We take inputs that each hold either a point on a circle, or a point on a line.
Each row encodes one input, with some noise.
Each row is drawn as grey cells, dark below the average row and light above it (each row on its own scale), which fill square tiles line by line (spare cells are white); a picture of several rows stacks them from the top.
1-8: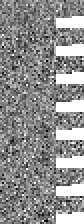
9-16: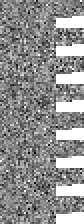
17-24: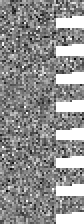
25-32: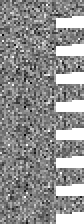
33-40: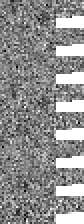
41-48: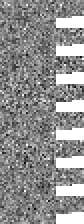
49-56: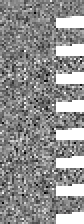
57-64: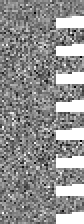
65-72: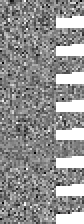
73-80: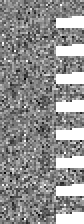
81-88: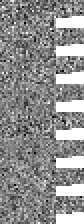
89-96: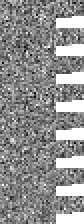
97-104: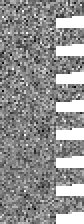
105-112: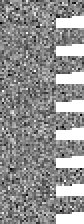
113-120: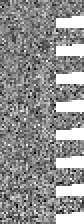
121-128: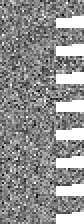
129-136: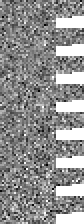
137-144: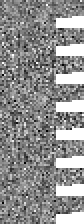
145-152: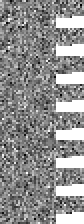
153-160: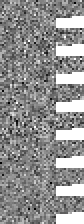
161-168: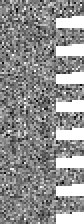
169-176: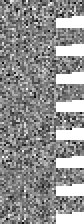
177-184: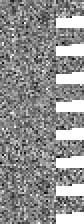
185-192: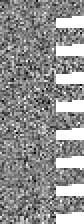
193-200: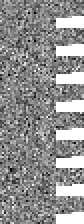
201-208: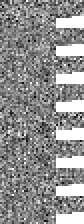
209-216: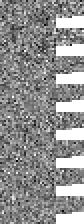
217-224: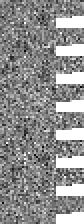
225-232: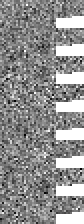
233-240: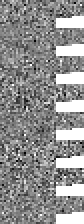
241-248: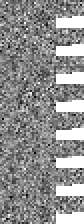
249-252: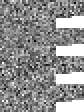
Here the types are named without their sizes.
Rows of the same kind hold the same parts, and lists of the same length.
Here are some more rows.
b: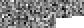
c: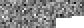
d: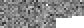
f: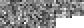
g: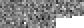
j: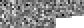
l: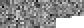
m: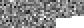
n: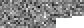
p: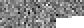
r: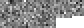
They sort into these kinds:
b, c, d, j, l, m, n, p
f, g, r

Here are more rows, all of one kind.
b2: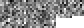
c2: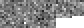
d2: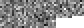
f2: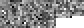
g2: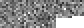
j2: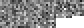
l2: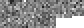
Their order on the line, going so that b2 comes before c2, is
l2, b2, d2, g2, c2, f2, j2.
